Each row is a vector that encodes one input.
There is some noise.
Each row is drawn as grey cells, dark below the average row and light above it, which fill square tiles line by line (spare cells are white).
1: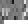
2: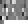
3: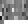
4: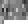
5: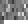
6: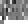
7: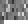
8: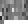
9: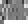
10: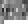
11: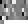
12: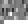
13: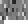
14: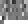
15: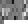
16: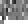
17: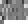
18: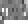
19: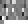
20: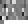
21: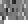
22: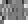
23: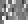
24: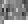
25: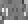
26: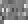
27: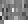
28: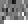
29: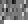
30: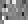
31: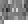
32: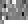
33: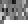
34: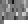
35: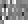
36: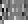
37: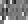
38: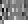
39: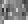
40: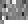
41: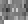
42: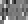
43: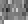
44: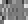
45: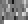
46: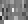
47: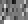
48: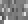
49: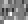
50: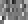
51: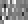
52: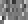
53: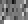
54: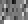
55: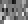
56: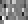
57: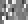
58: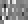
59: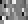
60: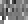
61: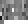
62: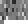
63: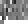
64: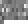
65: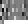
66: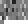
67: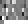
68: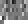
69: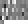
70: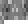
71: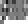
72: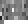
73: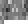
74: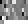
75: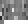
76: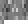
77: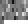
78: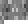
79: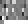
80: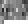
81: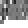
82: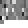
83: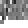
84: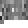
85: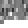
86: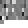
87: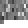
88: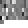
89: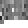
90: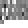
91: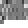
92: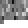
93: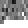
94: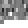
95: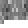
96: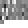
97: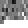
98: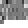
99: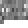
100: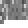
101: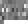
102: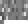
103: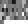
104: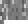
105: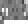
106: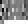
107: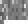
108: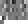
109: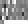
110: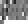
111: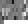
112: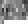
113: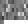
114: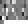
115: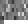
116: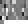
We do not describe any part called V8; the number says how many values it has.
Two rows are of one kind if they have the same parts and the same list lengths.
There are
2 kinds of row.
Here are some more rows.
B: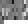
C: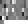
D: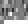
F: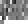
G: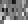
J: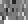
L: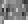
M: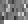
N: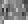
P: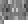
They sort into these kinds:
B, F, G, J, M
C, D, L, N, P

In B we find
a true/false value and a value of V8.
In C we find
a point on a 5-point line and a true/false value.
